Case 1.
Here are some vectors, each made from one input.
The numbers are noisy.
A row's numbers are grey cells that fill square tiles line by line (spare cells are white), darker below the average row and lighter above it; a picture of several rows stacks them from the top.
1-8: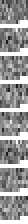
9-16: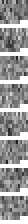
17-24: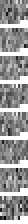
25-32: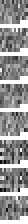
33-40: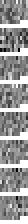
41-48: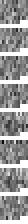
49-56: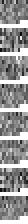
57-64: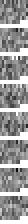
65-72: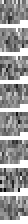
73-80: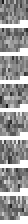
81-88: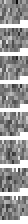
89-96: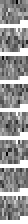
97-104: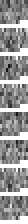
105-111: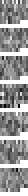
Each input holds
a list of up to two points on a 6-point circle.
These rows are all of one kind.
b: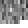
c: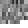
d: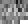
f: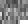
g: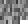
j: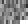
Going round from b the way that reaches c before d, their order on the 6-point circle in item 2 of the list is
b, c, d, g, j, f.
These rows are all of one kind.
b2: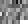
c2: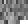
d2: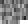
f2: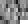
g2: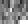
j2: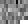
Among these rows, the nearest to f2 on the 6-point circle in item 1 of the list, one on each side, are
g2 and j2.
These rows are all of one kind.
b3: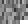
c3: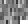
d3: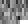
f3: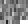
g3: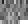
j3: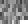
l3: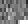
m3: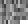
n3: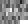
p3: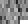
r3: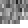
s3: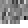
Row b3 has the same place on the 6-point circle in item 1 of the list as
c3, f3 and m3.
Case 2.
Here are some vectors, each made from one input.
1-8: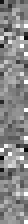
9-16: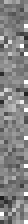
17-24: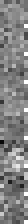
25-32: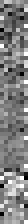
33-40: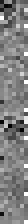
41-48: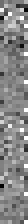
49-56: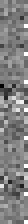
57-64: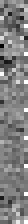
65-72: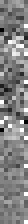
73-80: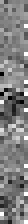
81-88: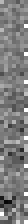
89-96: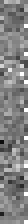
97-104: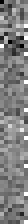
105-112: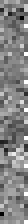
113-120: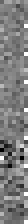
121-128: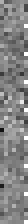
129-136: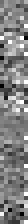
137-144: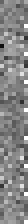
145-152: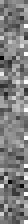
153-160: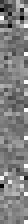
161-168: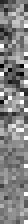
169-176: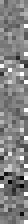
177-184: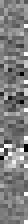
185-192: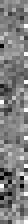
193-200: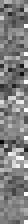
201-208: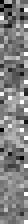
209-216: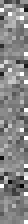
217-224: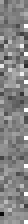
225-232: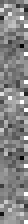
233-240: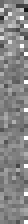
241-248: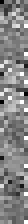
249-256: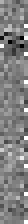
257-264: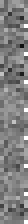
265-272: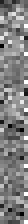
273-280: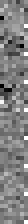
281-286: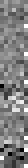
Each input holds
a point on a 12-point line and a true/false value.
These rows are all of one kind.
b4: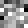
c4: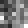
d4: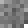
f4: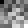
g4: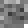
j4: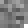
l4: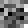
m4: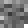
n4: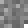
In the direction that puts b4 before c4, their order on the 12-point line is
l4, f4, g4, m4, d4, n4, b4, c4, j4.
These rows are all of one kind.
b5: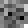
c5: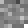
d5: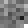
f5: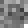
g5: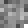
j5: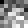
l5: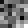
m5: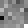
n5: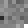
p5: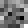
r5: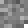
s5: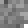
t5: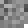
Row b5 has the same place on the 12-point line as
d5, l5, m5 and n5.
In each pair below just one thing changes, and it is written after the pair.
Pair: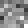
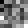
the true/false value
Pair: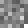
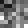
the true/false value
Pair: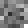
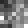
the true/false value
